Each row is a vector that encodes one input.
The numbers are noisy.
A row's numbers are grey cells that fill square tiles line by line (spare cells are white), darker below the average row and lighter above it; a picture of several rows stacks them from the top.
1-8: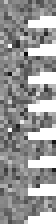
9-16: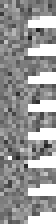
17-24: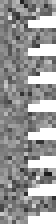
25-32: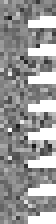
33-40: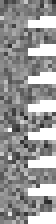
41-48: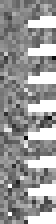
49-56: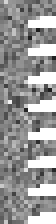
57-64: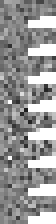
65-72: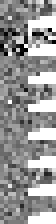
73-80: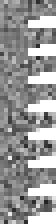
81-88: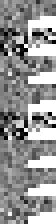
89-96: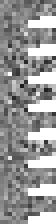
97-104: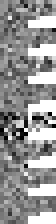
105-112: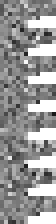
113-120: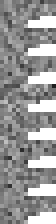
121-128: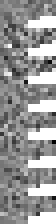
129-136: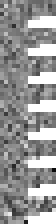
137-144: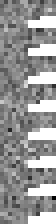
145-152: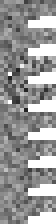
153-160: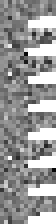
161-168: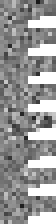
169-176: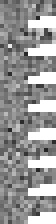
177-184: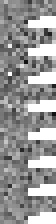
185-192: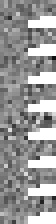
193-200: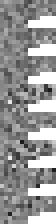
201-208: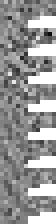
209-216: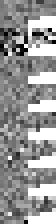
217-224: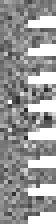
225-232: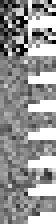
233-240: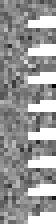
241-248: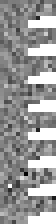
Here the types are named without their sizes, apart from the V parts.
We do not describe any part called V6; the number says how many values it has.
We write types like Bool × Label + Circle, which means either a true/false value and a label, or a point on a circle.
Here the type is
List(Line × (Line + V6)).
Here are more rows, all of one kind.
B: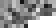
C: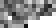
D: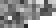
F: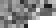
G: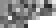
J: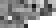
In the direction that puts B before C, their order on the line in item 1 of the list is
B, F, G, J, D, C.
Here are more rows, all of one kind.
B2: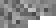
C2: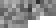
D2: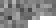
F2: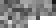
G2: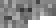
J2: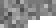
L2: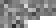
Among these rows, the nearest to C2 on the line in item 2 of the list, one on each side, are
J2 and L2.
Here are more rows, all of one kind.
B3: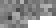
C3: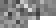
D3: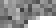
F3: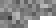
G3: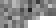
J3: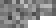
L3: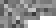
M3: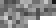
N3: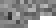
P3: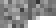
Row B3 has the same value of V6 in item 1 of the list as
G3 and J3.
